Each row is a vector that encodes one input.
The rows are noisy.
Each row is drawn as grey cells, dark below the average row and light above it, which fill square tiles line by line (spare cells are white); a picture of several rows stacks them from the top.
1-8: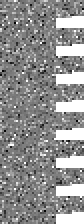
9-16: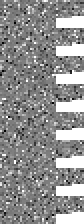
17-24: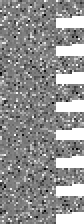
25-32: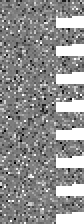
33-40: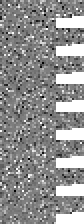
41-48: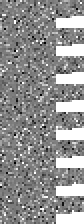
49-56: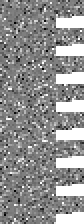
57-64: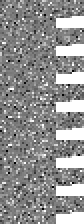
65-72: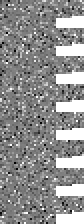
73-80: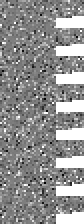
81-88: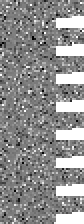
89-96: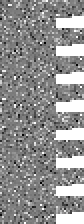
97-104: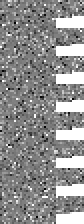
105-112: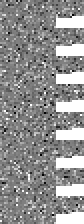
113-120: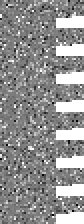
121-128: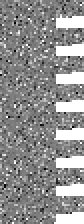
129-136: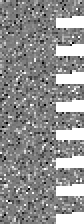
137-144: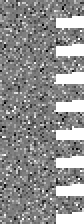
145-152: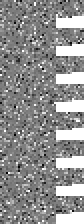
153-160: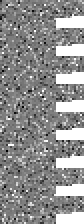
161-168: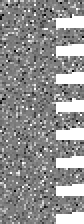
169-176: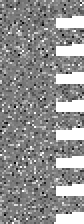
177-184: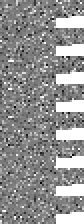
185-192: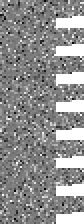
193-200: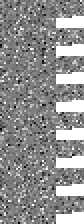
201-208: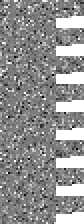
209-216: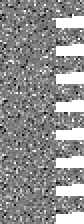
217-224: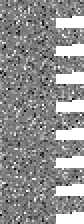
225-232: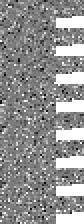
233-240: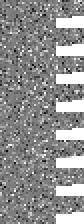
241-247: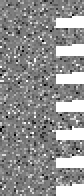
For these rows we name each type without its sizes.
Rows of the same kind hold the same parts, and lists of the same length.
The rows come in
2 kinds.
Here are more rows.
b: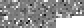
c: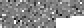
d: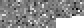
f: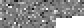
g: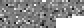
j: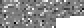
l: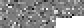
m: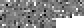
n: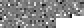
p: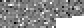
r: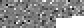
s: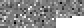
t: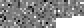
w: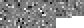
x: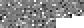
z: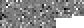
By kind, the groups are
b, g, j, m, n, p, r, s, x, z
c, d, f, l, t, w

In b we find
four labels and five true/false values.
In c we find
a label and five true/false values.
